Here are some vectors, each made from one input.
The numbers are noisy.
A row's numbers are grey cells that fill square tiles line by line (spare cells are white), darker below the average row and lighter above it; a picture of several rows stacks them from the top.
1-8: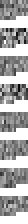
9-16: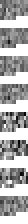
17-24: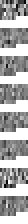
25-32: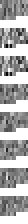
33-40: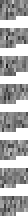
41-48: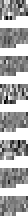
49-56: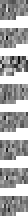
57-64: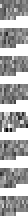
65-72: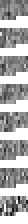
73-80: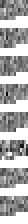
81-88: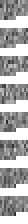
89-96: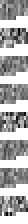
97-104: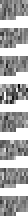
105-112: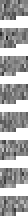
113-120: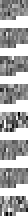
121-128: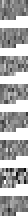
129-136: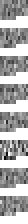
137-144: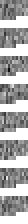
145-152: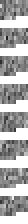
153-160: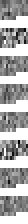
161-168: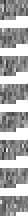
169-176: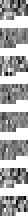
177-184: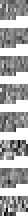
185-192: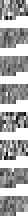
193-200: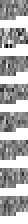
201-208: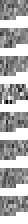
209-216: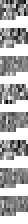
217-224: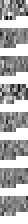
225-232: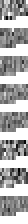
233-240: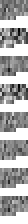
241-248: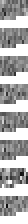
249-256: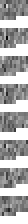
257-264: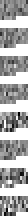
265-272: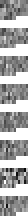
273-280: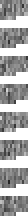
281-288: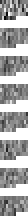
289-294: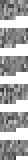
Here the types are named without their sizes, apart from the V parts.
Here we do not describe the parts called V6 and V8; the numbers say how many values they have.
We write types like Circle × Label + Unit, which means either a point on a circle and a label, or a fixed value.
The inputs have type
Line × (Line + V8) + V6.
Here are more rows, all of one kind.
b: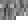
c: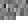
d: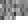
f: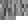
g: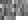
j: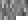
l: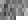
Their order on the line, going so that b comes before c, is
l, f, b, j, g, c, d.
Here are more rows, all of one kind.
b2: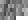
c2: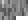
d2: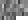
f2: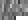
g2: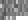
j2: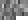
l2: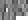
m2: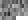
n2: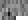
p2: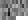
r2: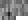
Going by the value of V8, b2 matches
d2, f2 and j2.
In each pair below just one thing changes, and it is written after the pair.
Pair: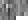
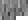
the value of V8
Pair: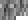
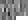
the value of V8
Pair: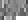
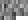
the value of V8
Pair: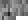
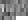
the value of V8
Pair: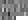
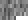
the value of V8
